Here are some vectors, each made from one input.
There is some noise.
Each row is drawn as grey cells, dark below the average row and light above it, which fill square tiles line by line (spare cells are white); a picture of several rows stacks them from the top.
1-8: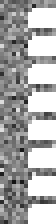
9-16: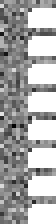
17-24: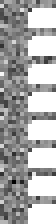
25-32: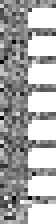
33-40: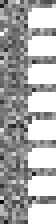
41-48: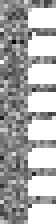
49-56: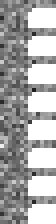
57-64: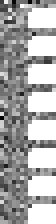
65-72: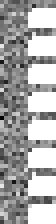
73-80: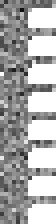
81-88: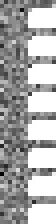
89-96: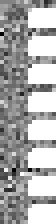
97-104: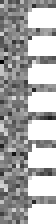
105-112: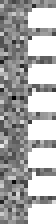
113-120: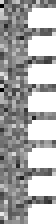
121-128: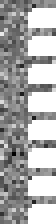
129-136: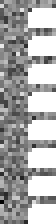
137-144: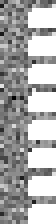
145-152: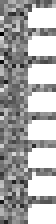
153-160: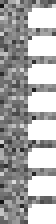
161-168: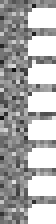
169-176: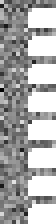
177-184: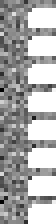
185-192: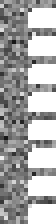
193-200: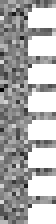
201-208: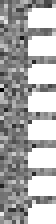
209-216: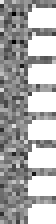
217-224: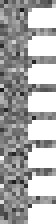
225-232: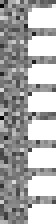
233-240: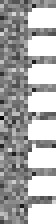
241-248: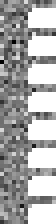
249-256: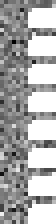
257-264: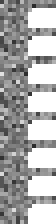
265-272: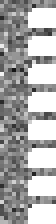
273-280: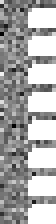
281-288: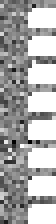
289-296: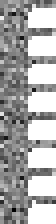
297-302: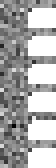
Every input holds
a list of up to two points on a 5-point line.
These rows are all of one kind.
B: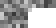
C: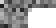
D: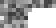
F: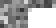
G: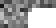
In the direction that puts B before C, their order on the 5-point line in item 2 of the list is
D, F, B, G, C.
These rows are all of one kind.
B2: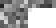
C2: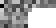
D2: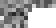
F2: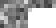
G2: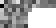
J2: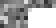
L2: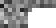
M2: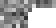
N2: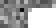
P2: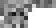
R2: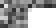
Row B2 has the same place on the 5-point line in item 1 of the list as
F2, J2 and R2.
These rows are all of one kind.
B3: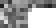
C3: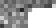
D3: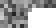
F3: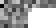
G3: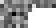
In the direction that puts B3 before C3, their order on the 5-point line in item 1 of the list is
G3, D3, B3, C3, F3.
